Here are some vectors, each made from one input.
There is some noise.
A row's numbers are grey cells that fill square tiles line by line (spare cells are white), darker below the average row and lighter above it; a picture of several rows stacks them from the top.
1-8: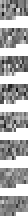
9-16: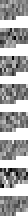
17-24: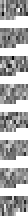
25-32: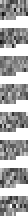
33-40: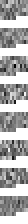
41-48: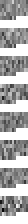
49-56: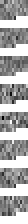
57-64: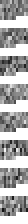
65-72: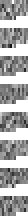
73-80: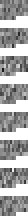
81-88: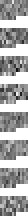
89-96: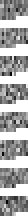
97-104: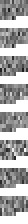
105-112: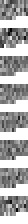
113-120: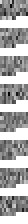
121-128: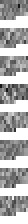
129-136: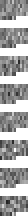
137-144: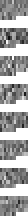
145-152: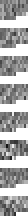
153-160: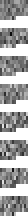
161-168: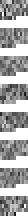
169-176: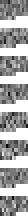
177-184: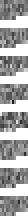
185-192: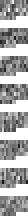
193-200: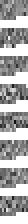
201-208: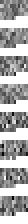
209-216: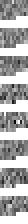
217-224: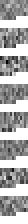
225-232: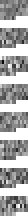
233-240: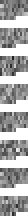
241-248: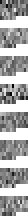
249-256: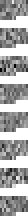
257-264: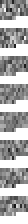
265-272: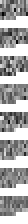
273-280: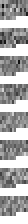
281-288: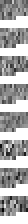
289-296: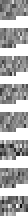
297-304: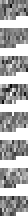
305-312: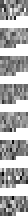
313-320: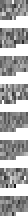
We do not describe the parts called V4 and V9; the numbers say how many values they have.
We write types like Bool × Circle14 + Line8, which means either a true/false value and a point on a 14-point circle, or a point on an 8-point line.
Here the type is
Line10 + List2(Line7) + V4 × V9.
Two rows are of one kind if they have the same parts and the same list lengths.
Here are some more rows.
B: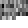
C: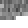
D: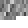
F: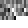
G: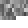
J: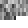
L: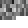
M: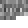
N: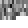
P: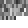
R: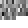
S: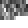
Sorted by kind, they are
B, N, R
C, M
D, G, J
F, P
L, S

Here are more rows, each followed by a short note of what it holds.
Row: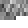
a point on a 10-point line
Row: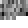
a list of two items
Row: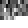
a list of one item
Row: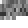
a list of two items
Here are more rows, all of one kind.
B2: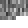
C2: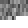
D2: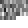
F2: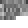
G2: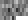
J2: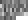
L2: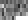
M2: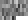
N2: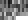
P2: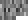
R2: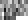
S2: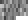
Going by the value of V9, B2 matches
D2 and J2.
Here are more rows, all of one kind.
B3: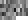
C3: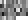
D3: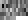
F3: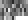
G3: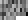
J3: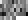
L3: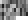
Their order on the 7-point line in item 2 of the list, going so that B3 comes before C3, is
B3, C3, J3, G3, F3, L3, D3.
